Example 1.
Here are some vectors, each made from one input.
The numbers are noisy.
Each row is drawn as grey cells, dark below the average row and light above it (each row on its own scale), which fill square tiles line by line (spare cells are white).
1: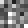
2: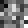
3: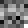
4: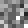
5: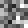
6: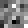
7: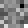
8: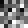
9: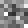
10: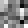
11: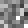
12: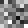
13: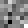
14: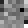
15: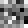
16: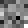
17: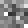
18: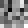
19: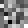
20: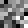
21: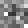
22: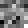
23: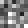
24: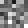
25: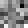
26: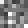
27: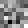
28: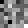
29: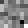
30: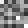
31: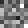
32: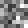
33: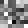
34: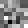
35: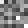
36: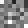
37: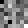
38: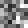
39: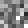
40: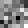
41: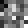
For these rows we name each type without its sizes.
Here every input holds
a label, together with either a fixed value, or a point on each of two lines.
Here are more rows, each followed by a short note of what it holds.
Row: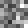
a label
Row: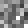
a label
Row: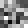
a label and a point on each of two lines
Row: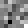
a label
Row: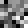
a label
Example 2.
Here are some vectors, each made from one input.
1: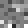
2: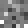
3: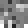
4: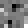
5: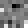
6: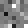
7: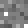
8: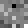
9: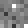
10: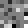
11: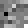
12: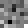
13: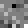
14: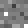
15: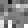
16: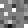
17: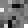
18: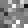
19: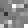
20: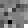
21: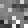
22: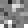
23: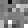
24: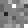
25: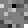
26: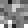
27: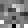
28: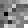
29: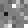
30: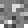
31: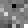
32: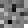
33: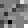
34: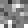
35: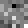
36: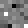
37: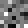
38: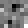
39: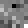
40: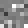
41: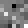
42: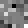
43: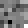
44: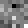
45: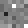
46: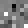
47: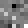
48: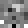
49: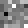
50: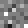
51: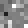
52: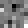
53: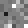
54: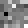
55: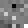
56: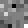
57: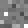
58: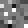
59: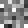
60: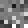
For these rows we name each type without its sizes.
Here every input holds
a point on each of two lines and a true/false value.
